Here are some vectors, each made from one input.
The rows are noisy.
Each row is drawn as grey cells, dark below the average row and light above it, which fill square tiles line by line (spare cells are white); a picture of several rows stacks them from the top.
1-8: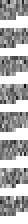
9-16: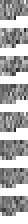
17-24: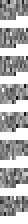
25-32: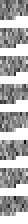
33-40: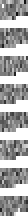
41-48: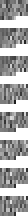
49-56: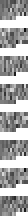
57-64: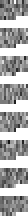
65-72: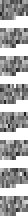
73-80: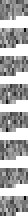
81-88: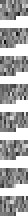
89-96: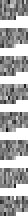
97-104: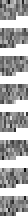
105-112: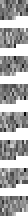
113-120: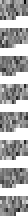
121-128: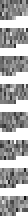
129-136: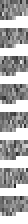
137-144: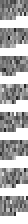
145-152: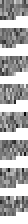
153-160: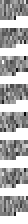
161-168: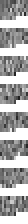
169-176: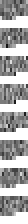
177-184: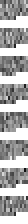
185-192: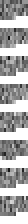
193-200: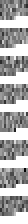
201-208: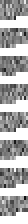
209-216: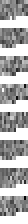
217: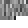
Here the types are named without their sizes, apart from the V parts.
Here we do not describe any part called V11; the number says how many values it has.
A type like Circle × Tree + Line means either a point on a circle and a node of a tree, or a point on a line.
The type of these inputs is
Circle + Line × V11.
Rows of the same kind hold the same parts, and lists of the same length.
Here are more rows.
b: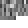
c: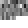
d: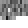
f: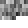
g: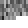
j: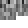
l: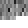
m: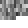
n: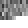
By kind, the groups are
b, f, j, m
c, d, g, l, n

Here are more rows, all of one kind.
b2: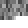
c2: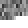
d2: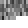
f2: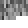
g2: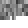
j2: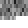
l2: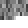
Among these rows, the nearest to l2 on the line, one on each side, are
b2 and g2.
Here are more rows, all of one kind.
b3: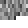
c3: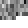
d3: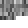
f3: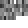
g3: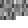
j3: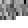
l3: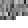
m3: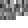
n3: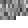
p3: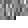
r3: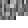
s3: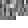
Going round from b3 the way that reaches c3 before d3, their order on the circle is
b3, c3, j3, l3, d3, g3, f3, m3, r3, s3, p3, n3.
